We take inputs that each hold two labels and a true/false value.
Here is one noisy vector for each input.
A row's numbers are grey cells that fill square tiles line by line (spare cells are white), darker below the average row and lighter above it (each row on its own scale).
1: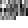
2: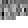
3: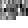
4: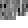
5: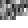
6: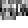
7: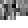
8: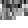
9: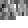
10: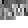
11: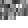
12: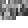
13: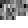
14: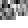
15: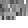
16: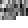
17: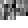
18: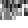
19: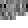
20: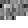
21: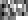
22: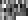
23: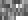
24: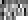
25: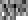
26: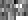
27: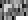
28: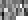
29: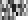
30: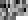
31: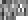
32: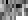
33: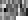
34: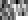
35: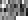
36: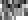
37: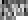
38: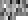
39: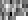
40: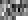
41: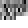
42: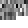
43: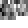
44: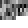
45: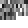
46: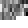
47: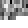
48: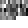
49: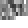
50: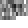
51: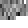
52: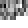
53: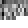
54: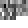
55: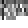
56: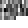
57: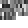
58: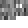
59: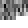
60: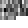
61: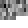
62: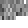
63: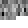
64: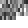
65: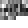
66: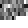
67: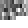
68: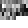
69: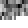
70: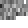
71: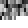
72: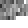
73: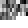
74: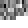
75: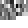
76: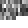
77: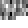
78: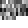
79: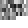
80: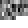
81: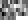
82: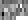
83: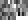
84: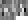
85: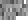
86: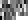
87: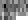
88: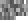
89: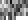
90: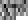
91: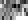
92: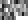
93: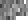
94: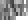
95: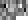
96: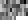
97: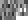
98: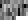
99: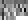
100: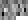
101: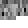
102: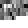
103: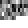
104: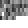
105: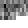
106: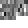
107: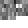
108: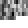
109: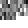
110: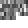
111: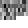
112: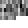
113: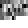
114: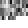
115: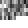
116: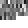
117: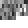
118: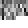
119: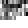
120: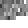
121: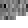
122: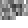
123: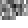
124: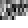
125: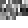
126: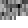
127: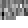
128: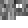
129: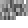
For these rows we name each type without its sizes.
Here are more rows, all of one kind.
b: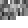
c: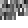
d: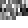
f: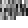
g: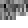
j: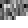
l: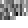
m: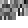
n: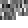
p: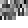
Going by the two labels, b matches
c, m and p.
